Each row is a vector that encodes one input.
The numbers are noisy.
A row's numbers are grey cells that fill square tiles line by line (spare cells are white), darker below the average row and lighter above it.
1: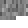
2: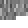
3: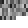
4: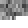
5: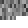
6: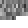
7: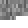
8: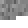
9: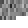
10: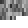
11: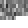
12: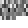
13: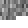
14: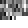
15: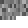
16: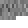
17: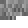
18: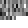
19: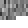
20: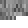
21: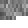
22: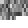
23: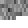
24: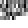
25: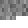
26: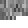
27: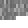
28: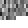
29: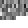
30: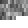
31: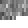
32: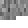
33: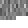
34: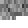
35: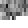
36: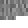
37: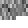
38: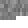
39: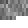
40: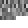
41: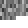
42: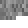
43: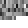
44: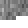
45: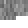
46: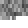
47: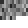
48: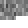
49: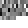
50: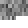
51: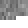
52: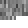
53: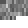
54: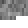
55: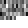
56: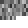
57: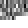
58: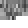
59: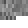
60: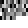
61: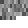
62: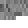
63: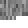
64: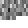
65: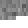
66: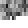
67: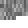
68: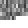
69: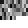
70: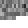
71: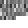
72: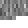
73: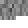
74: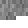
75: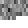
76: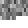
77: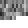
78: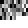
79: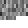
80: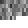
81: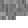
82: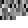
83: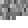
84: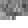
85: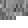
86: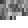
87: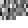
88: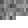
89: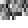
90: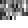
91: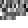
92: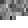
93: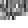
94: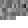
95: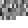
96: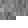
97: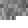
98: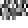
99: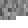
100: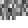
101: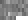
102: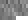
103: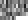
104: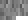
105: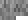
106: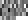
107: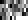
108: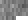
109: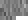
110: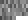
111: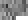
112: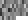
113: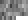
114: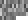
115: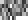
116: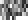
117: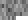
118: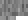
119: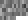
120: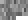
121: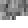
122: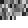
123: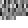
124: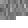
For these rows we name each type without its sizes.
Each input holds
a label, together with either a label, or a point on a line.
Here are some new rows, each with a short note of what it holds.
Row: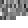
two labels
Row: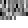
two labels
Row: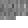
a label and a point on a line
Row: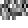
a label and a point on a line
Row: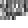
two labels
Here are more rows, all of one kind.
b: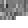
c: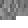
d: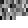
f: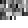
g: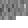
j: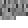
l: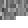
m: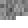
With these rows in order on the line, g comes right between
b and m.
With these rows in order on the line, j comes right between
b and f.
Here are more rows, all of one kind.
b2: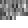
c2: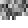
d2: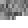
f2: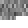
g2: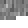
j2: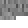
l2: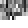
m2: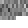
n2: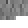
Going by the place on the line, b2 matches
d2, l2 and n2.
